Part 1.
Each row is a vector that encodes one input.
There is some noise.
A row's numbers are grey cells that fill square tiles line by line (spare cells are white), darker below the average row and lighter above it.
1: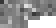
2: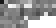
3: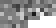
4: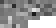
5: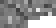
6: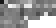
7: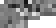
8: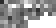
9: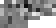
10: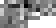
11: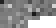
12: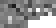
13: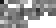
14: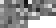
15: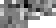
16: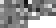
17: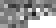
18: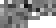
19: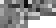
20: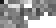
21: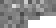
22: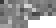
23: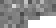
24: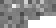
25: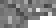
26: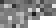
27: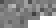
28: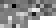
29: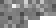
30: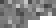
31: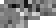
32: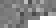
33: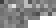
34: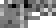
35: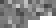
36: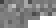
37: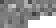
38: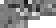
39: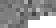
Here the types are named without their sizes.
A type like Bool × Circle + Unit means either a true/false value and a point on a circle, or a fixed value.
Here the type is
Bool × Line.
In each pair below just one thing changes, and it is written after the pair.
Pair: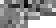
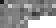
the true/false value
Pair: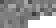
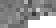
the place on the line
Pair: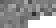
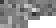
the place on the line
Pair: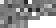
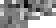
the place on the line
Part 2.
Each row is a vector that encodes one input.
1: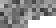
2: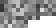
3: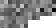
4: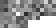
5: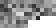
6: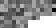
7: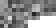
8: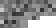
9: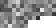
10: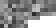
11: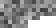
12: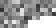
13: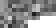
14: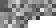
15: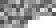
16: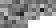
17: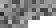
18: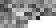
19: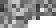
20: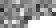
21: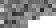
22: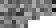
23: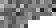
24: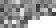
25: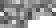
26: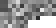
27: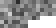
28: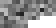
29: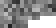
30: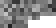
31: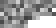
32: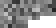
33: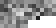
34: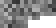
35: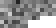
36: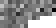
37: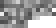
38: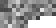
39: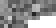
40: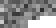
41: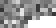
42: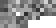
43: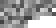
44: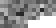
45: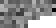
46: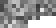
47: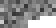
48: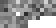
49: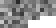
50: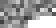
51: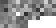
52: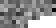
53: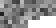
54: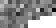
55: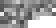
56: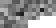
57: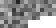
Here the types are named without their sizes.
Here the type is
Line + Tree.
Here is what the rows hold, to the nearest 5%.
About 45% of them hold a point on a line. The rest hold a node of a tree.
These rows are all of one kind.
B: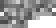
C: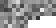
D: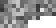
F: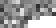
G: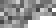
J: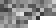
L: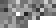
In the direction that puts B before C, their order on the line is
B, G, F, D, C, L, J.
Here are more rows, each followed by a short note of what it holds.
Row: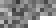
a node of a tree
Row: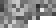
a point on a line
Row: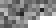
a node of a tree
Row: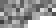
a point on a line
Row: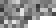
a point on a line
